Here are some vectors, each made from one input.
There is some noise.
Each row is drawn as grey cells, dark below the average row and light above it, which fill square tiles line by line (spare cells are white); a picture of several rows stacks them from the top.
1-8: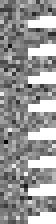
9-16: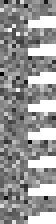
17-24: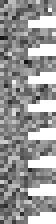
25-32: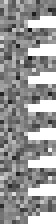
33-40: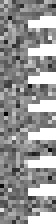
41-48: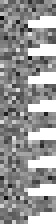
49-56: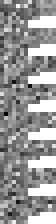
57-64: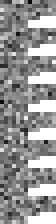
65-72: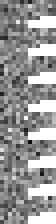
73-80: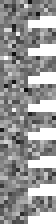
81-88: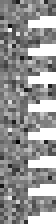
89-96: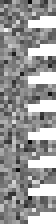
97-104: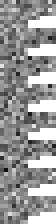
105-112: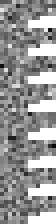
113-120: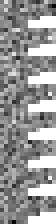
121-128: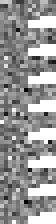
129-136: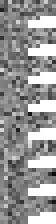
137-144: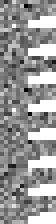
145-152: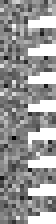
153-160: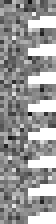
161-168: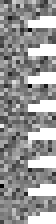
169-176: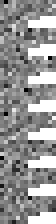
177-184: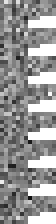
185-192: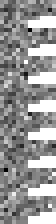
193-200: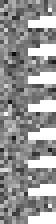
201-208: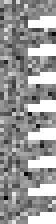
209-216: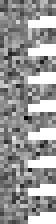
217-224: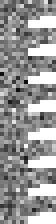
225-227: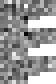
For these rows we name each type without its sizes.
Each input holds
a label, together with either a point on a circle, or a fixed value.
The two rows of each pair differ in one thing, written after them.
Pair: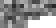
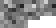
the place on the circle
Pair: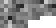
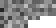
the label
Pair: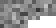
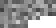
the place on the circle
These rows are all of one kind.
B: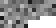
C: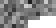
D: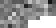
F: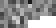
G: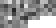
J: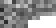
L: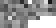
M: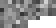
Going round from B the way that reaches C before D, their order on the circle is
B, J, C, G, L, D, F, M.
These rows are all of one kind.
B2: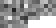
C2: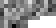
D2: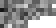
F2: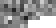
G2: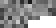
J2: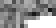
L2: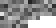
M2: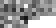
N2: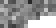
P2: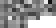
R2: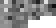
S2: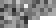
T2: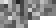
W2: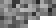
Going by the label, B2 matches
F2, M2 and S2.
